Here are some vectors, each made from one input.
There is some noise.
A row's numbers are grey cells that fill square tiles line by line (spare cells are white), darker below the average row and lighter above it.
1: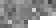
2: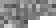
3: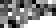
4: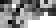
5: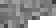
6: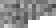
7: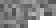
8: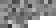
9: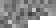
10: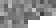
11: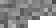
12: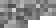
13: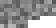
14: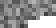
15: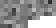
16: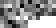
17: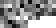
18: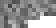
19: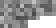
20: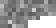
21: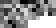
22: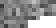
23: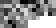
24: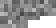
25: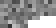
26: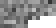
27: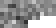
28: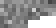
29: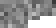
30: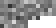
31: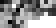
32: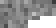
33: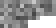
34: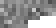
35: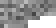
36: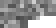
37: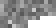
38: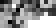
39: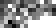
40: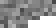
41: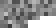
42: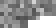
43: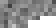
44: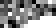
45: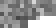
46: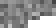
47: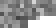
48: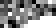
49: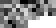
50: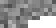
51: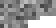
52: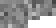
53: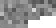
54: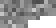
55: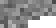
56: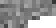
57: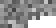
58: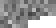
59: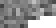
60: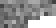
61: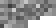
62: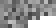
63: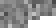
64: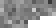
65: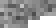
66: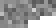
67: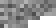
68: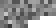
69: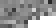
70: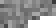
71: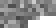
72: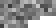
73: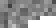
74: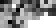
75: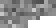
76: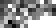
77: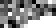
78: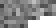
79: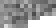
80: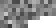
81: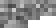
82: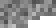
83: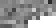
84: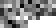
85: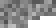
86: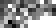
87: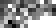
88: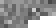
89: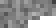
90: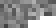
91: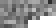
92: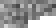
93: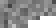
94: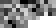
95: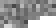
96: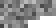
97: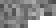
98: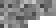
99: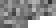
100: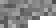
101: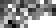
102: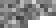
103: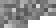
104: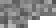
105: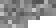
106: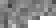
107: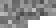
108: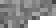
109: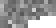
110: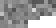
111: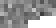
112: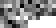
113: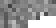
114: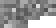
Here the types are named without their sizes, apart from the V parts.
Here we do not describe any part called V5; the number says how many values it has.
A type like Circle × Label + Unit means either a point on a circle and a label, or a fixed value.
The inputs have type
(Bool × Bool × Bool + Circle) × Line + V5.
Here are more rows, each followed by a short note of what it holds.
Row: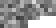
a point on a circle and a point on a line
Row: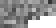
a point on a line and three true/false values
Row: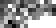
a value of V5
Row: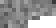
a point on a line and three true/false values
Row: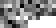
a value of V5
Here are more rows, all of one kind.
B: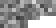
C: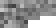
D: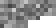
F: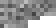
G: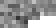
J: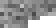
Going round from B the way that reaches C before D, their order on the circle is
B, C, G, J, F, D.
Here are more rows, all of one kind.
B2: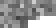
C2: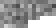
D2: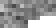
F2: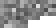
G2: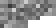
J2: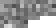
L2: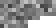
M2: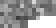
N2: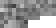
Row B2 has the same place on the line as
L2 and M2.
